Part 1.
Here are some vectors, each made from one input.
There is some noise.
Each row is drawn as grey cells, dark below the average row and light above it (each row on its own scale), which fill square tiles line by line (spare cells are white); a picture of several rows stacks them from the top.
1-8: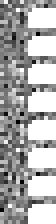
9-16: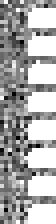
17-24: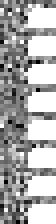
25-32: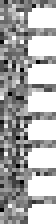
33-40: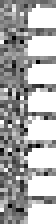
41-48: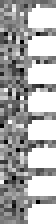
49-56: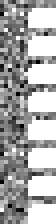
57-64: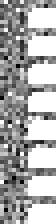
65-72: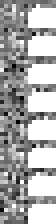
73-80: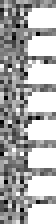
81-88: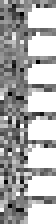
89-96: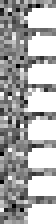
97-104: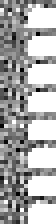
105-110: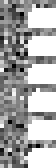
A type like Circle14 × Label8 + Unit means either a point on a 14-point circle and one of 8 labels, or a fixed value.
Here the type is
Bool × Bool × Bool × Bool.
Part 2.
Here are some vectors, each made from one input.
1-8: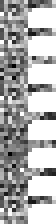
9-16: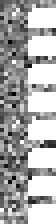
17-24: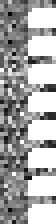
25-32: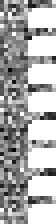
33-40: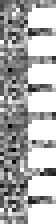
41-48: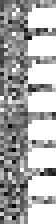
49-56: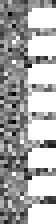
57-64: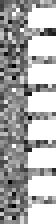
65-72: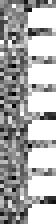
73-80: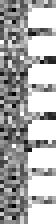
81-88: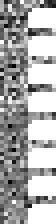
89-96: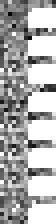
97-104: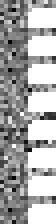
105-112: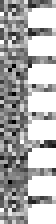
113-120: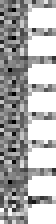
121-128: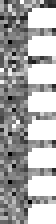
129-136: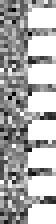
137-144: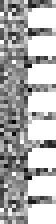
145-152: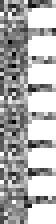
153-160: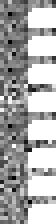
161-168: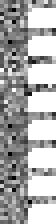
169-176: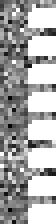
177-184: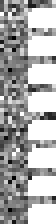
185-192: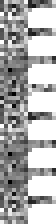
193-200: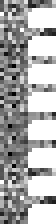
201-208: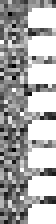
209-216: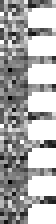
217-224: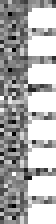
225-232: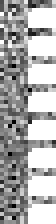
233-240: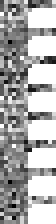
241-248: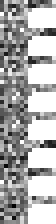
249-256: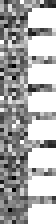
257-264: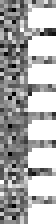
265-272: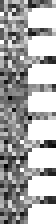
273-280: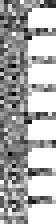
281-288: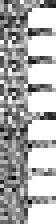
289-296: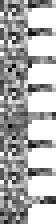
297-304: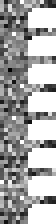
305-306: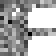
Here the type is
Label8.
